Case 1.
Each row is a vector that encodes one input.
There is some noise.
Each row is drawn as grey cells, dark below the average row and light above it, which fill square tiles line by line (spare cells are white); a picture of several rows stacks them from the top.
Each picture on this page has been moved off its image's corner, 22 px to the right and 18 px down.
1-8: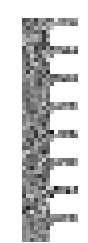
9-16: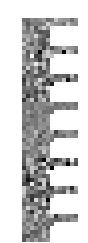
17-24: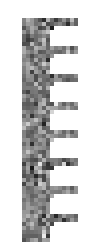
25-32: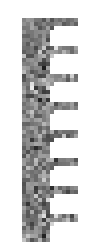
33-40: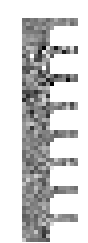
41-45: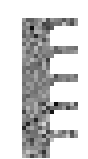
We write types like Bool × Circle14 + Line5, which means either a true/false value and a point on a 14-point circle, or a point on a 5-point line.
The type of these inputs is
Line4 + Tree7.
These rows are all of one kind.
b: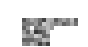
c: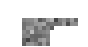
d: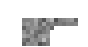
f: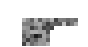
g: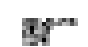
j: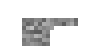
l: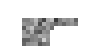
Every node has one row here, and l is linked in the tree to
b and d.
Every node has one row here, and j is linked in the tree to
g.
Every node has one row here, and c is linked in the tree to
b and f.
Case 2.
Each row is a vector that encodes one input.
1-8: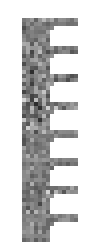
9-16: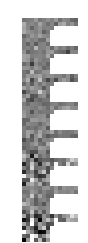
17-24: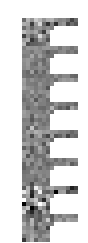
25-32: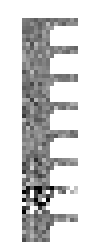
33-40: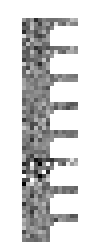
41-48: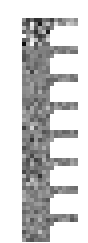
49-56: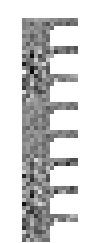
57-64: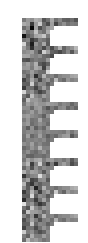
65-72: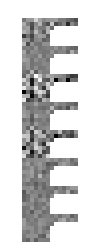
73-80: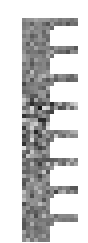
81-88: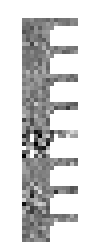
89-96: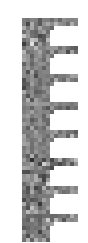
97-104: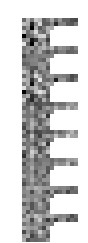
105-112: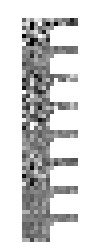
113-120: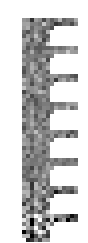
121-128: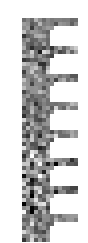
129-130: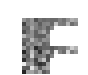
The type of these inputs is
List2(Line7).
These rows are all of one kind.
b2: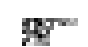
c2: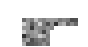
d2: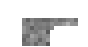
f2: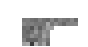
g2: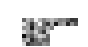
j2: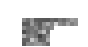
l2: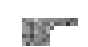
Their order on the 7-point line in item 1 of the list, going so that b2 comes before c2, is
b2, f2, j2, d2, c2, g2, l2.
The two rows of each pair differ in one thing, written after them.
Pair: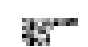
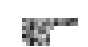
the place on the 7-point line in item 2 of the list
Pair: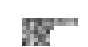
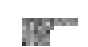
the place on the 7-point line in item 2 of the list
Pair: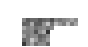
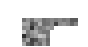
the place on the 7-point line in item 2 of the list
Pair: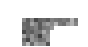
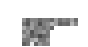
the place on the 7-point line in item 1 of the list
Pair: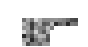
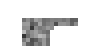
the place on the 7-point line in item 1 of the list
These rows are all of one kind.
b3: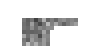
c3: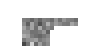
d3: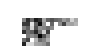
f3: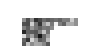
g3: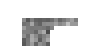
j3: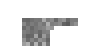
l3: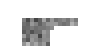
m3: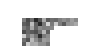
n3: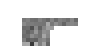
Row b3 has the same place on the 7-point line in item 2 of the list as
c3, m3 and n3.
